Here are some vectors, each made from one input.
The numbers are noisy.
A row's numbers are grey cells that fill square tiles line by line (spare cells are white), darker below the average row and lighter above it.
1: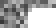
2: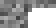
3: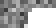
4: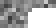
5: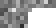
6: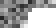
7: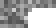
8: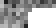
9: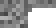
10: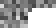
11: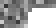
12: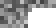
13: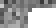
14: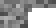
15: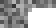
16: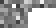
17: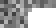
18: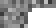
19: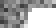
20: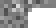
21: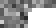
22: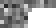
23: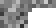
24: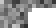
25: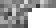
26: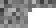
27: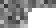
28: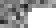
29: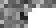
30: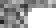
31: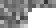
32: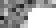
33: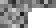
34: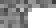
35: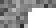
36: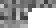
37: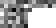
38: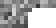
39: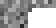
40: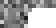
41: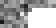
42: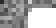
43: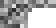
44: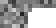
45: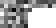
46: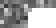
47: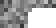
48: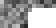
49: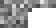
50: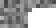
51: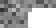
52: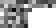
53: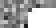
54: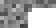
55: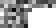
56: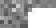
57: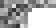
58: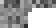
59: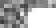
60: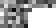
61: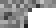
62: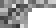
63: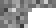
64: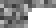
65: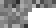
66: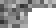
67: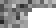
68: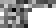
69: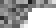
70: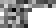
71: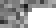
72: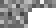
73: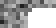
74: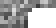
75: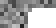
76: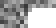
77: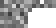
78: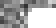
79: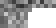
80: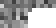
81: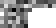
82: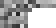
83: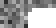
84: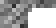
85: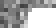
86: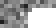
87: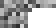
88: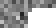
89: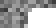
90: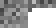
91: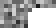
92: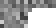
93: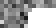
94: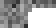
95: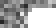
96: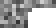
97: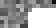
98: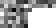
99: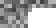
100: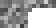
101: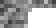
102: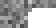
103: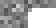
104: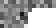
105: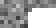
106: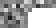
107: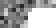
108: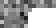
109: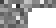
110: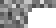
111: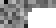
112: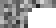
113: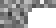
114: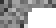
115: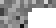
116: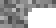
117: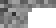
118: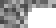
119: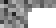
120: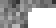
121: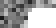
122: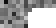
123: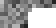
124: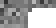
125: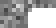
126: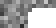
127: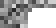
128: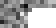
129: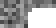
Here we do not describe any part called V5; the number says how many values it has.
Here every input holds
a list of up to two items, each either a point on a 4-point line, or a true/false value and a value of V5.
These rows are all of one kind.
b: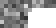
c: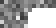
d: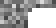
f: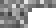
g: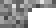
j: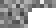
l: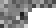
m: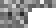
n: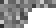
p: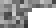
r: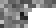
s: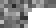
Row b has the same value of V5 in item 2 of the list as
f and s.
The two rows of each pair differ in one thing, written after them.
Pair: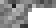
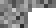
the true/false value in item 1 of the list
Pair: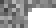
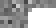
the value of V5 in item 2 of the list
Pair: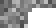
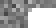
the true/false value in item 1 of the list
